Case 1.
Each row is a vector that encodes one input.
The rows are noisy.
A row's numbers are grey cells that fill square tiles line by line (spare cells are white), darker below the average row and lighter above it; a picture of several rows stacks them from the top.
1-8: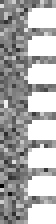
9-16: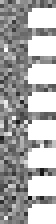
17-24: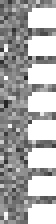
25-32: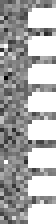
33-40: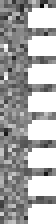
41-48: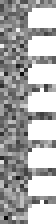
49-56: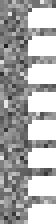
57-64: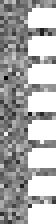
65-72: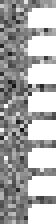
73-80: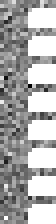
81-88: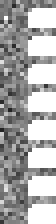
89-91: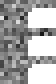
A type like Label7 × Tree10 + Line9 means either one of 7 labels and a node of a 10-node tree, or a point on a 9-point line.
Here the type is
Tree9 + Tree12.
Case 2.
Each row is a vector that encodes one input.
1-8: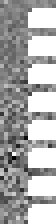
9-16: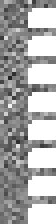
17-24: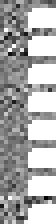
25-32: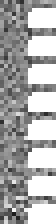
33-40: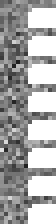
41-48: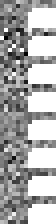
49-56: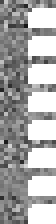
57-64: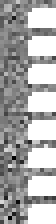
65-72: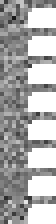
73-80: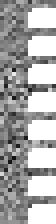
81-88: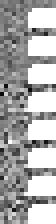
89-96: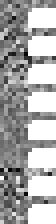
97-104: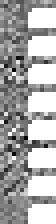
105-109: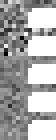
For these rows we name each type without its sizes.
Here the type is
Bool × Line.
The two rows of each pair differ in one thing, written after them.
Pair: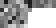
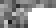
the true/false value
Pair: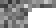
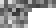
the true/false value
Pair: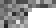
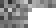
the true/false value
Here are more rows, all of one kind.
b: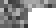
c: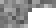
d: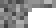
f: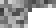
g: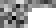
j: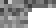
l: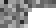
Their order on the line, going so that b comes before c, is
j, l, b, c, g, f, d.
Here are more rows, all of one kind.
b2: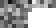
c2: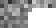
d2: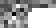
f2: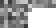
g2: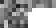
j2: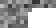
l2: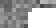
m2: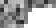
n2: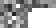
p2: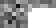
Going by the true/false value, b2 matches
c2, g2, n2 and p2.
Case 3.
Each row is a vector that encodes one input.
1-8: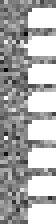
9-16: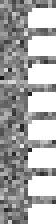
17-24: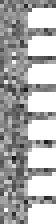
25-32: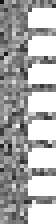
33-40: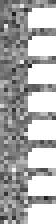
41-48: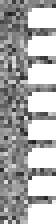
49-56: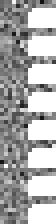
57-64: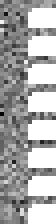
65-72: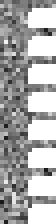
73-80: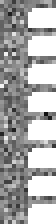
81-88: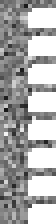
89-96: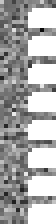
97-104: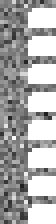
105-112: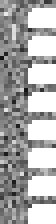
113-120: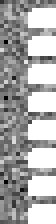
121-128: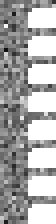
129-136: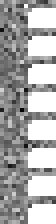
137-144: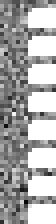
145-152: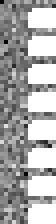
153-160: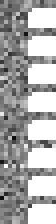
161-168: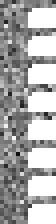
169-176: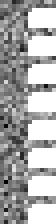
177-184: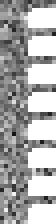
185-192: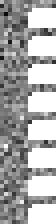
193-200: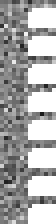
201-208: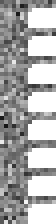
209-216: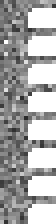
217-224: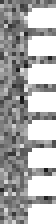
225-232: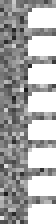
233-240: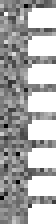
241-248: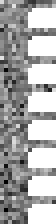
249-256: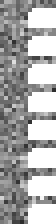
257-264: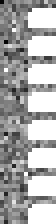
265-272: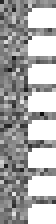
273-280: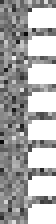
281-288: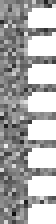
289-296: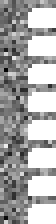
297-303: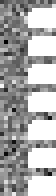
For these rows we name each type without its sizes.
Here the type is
Tree × Tree.
